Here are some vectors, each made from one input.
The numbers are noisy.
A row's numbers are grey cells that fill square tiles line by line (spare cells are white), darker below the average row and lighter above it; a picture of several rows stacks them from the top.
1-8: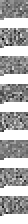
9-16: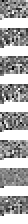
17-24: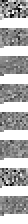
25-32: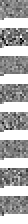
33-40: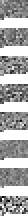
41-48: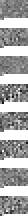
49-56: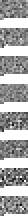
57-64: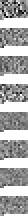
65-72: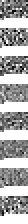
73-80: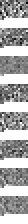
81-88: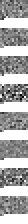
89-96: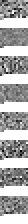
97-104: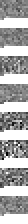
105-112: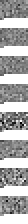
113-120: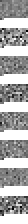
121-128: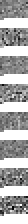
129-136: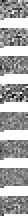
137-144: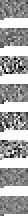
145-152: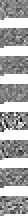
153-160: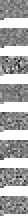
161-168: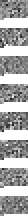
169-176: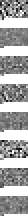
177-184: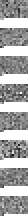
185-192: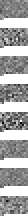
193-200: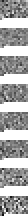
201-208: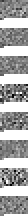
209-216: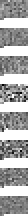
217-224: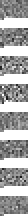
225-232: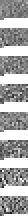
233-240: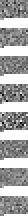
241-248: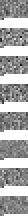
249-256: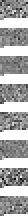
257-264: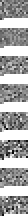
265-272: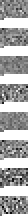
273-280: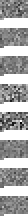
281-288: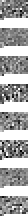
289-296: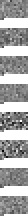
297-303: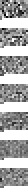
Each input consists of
a node of a 13-node tree, together with either a node of a 13-node tree, or three true/false values.
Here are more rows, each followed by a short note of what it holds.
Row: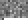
a node of a 13-node tree and three true/false values
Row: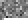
a node of each of two 13-node trees
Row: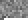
a node of each of two 13-node trees
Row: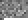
a node of a 13-node tree and three true/false values
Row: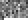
a node of each of two 13-node trees
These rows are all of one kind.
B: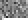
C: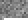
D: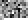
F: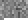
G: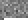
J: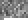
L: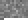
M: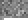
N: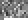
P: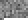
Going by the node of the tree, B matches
C, J, M and N.
